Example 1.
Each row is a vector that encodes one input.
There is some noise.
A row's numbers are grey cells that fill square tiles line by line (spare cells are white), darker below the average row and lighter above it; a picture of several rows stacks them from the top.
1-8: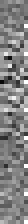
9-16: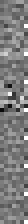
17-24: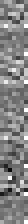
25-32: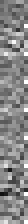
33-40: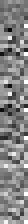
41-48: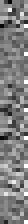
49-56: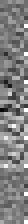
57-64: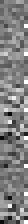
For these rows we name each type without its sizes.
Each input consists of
a point on a line.
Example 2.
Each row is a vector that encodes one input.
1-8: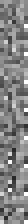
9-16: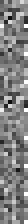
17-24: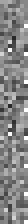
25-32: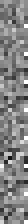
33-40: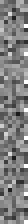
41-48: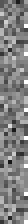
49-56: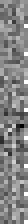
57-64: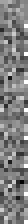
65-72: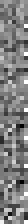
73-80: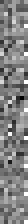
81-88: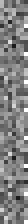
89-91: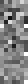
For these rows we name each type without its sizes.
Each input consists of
a point on each of two lines.
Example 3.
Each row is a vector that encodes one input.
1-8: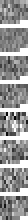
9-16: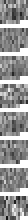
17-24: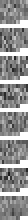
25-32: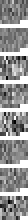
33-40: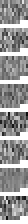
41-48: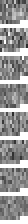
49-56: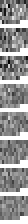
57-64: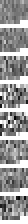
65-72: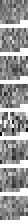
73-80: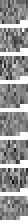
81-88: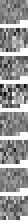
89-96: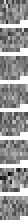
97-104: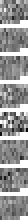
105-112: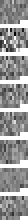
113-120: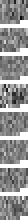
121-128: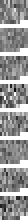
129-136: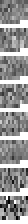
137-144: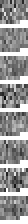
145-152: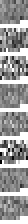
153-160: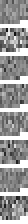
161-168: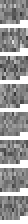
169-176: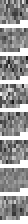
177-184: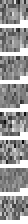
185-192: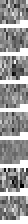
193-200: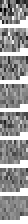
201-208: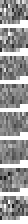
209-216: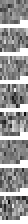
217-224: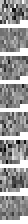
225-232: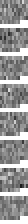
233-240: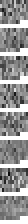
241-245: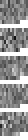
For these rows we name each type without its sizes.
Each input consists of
a point on a line.
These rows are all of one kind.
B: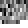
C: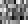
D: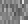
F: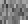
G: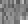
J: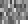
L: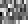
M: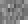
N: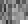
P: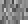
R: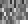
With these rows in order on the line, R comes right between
D and F.
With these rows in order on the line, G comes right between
L and M.
